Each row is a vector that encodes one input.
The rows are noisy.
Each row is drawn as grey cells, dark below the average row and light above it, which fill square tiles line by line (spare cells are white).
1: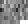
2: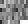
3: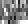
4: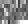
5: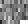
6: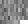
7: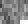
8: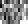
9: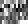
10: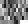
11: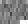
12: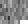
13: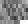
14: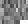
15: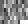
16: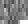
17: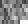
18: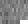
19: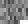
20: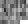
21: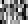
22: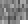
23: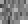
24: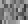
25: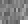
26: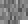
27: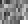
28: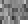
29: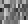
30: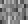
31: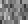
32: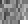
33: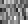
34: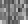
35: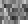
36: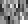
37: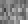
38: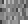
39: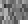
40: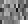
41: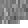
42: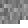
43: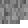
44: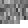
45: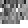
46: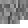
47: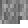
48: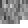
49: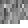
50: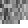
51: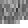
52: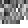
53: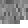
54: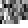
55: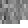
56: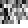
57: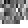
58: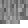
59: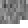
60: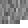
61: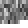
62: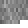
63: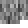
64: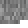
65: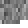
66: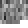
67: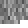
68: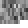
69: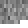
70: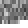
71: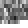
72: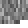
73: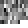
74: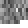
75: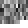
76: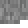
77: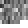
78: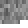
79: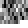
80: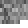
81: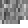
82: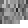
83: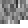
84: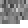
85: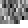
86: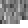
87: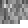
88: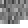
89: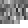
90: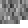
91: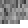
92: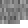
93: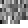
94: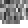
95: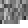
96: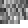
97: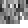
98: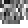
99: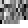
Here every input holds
a point on a 10-point circle, together with either a point on a 9-point circle, or a point on a 10-point circle.
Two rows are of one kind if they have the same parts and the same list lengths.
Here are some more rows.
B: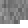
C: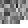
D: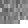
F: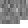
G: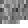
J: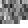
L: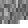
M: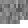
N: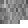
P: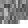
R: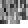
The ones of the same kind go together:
B, F, J, L, M, P, R
C, D, G, N

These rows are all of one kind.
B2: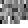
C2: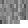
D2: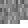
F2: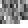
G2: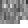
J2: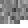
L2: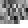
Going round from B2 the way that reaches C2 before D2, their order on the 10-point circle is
B2, C2, L2, D2, J2, F2, G2.
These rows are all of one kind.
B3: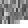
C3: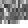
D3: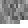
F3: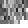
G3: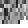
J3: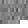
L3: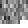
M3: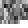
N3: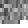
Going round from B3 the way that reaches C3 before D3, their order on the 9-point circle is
B3, M3, C3, D3, G3, J3, F3, L3, N3.
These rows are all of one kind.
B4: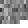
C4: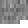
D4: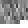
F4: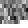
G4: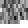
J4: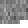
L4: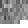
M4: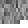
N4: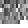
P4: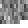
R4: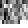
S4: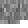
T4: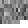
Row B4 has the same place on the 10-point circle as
G4, J4 and P4.
